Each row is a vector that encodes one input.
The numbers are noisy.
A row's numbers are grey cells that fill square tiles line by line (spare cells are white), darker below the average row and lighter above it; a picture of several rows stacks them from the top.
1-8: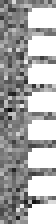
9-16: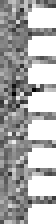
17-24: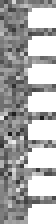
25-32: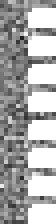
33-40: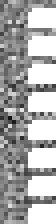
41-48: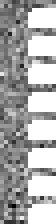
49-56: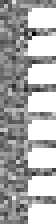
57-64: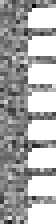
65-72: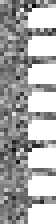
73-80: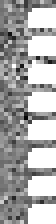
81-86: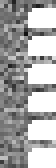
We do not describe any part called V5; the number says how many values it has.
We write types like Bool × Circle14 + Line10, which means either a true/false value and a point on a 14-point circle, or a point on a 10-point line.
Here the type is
Bool × V5 + Label7.
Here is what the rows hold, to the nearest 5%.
About 50% of them hold one of 7 labels. The rest hold a true/false value and a value of V5.
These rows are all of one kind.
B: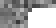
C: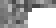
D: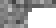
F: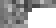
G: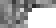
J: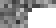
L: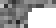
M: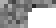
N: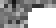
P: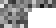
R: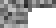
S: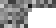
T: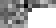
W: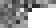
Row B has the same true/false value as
G, N and W.
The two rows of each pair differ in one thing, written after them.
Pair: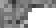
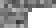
the value of V5
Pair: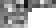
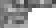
the true/false value
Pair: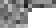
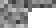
the true/false value
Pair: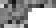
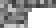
the true/false value
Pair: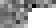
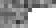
the value of V5
